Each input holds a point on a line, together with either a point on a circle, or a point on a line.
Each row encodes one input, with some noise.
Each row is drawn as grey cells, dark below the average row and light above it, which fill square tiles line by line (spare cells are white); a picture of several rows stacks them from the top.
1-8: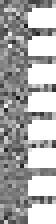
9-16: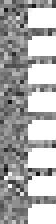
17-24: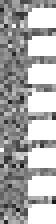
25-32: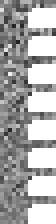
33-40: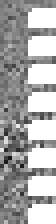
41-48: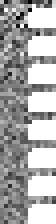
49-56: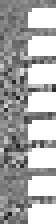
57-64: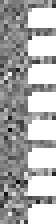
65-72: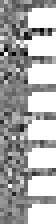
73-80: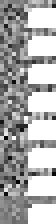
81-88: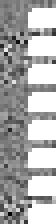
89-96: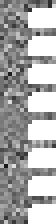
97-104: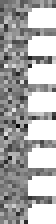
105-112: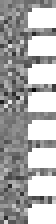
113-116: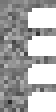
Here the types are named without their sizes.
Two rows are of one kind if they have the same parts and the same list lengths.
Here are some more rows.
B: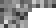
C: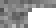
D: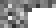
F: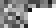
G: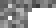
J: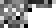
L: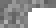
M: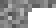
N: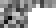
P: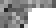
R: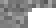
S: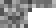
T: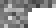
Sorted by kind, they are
B, D, F, J, L, R, S
C, G, M, N, P, T

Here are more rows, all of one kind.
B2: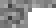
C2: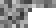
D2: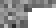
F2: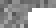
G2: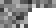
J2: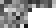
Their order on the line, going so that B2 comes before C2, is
G2, D2, B2, C2, F2, J2.
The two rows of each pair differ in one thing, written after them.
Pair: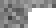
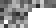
the place on the circle
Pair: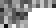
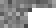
the place on the circle
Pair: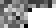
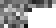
the place on the circle
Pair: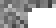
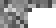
the place on the circle
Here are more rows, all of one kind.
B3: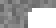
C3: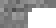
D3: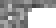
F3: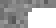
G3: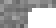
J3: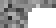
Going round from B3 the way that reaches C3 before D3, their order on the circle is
B3, C3, J3, F3, G3, D3.
